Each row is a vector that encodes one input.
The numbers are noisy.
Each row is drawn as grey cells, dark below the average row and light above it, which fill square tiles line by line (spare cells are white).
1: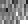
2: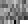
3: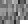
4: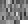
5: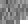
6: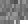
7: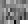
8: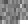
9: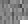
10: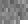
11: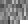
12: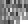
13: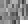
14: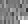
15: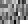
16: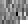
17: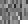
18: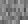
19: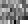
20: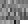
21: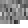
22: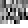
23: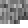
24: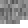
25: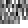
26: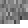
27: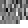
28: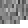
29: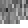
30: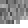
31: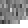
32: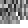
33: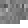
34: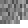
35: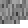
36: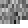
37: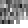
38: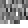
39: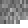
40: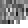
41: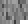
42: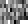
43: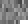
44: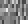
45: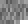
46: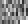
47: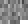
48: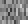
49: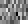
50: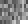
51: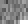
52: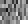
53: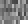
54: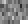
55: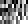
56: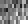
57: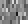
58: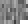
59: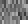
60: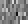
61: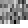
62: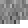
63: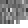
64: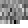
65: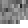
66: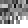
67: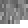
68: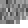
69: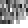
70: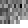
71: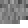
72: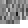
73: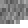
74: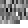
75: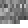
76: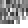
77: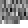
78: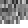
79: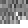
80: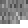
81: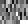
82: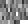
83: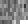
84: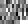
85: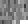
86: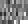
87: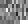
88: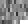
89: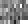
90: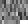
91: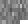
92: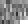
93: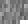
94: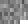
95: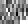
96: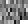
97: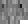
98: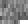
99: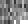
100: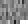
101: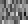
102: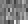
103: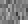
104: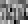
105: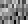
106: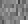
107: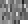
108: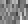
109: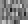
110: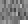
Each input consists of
a node of a 9-node tree, together with either a node of an 11-node tree, or three true/false values.
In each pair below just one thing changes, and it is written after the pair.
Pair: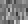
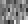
one of the three true/false values
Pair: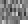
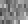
the node of the tree
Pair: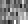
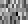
the node of the tree
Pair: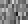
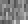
the node of the tree
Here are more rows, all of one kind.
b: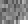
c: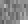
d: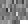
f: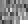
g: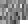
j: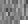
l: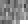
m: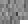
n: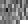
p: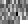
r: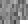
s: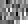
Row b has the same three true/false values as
c, d, r and s.
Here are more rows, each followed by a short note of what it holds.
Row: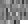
a node of a 9-node tree and a node of an 11-node tree
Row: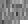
a node of a 9-node tree and a node of an 11-node tree
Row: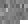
a node of a 9-node tree and a node of an 11-node tree
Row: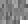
a node of a 9-node tree and three true/false values
